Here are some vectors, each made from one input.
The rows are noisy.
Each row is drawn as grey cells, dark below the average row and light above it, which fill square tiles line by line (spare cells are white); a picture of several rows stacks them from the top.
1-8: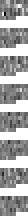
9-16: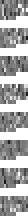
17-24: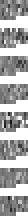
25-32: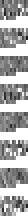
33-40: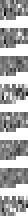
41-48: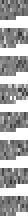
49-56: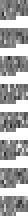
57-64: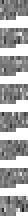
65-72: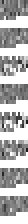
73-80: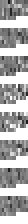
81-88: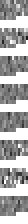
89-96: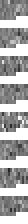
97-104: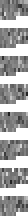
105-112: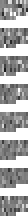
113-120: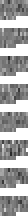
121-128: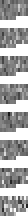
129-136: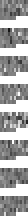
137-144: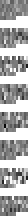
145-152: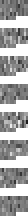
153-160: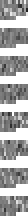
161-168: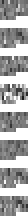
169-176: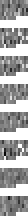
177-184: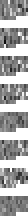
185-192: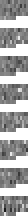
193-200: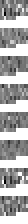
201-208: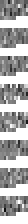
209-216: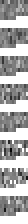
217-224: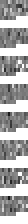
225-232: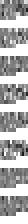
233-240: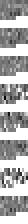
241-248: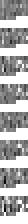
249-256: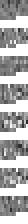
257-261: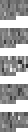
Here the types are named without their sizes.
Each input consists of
a point on each of four lines.
